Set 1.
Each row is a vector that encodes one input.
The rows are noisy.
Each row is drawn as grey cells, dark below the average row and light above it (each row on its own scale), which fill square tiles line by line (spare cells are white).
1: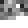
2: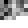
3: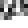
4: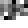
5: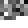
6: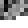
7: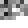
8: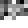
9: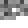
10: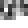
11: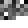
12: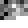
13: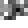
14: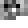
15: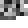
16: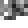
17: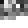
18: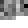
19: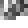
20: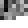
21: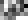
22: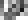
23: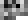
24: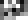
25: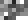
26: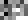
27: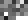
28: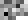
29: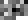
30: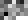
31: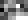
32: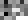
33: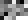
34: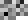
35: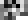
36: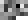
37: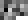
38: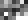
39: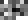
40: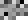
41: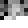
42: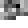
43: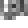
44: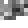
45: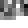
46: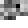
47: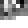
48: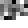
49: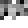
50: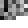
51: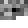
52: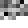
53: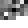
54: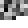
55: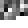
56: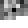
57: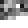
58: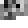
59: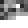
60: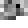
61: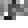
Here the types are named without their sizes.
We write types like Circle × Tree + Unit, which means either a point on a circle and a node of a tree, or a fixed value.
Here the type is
Bool × Bool × Bool × Bool.
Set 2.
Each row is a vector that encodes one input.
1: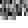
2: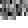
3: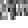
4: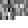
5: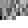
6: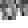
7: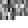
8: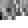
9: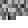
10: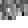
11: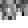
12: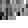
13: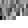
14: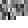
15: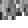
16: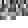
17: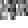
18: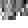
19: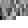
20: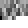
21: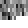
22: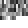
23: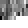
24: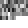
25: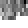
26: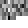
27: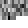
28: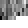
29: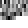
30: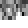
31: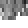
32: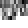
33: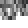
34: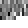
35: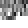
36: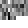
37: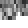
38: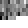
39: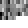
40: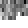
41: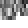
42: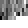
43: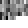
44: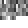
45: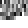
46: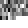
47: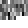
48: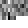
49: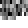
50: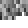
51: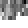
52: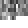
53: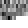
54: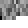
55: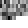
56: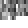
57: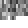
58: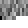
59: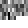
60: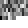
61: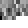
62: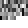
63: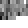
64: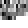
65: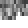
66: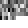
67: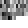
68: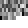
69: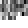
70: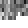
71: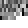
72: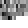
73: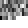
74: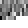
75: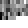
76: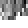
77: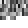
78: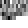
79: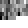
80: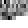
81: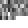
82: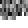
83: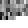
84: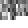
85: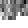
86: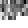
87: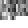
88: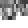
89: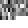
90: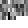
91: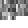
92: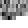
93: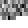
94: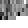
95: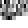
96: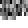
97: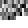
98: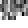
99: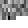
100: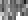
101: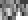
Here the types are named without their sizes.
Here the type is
Bool × Bool × Bool + Unit.
